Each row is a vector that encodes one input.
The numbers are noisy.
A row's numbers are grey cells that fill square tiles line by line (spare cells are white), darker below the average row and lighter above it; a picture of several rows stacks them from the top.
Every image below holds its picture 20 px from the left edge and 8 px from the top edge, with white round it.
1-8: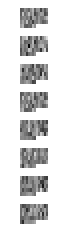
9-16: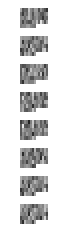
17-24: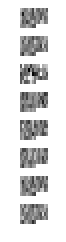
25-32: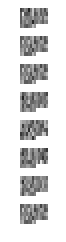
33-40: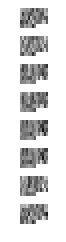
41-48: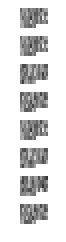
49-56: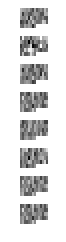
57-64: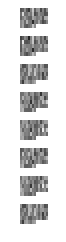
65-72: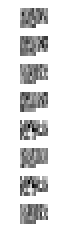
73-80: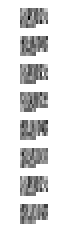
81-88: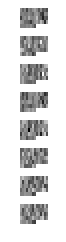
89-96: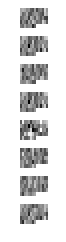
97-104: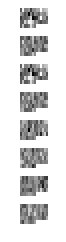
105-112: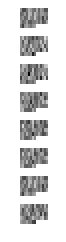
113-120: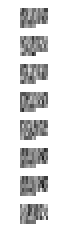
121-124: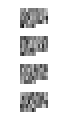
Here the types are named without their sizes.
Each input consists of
a list of points on a line.
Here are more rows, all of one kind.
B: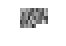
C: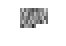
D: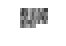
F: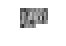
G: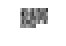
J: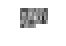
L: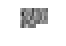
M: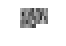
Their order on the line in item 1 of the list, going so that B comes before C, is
B, C, M, L, G, D, J, F.
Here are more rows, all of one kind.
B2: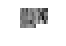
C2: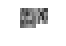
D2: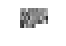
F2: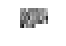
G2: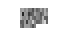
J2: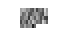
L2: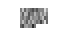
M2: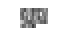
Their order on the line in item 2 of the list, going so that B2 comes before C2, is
J2, B2, C2, G2, D2, F2, L2, M2.
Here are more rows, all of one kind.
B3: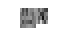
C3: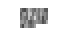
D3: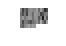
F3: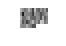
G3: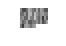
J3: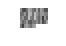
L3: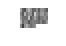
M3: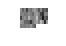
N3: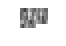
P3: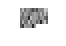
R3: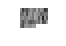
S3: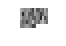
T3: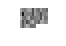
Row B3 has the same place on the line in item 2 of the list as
F3 and S3.
